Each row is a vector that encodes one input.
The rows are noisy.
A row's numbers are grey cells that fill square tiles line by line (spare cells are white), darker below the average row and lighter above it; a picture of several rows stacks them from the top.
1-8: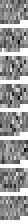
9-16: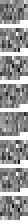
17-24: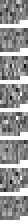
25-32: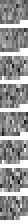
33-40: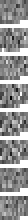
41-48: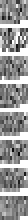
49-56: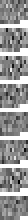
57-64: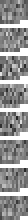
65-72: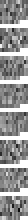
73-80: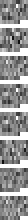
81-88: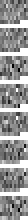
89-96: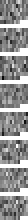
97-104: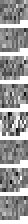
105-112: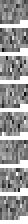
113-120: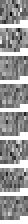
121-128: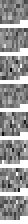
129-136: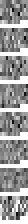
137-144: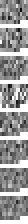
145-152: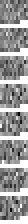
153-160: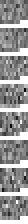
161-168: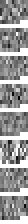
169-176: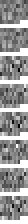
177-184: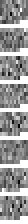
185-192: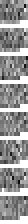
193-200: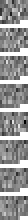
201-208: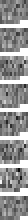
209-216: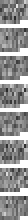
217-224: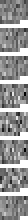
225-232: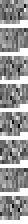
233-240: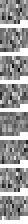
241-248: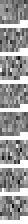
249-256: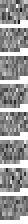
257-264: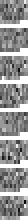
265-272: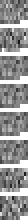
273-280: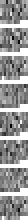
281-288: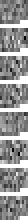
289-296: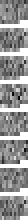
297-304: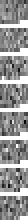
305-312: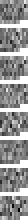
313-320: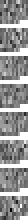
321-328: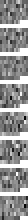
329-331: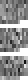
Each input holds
either a point on a 10-point circle and a true/false value, or a fixed value.
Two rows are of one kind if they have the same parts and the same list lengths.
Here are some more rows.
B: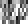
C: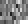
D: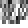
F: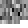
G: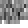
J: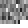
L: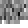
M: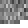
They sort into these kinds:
B, D
C, F, G, J, L, M

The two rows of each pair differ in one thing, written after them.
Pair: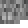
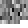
the true/false value
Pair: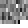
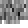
the place on the 10-point circle
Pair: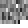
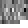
the true/false value
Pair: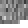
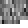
the place on the 10-point circle
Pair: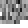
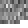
the true/false value
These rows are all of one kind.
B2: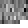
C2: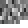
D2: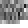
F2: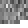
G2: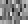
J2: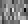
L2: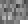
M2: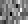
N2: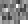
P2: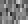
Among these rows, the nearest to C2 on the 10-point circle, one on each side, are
M2 and N2.
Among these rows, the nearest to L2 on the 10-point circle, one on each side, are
G2 and P2.
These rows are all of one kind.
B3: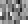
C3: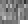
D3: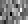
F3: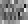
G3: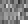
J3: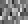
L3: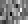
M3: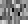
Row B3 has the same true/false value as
F3 and M3.
